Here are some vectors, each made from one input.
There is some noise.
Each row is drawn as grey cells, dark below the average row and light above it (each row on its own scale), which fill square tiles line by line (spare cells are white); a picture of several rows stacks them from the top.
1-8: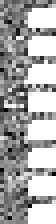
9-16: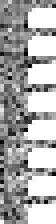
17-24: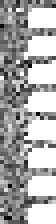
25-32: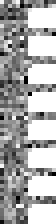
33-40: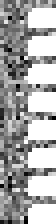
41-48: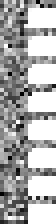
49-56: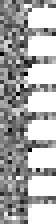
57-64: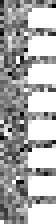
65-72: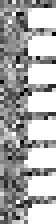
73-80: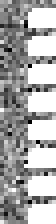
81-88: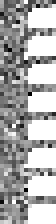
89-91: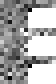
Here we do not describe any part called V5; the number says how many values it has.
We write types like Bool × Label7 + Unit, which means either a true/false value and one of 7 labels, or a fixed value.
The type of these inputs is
Line6 × (Line6 + V5).
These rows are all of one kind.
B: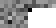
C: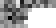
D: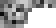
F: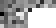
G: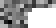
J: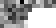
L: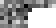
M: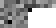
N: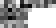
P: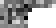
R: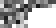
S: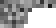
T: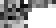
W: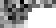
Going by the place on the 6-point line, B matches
G, M and R.
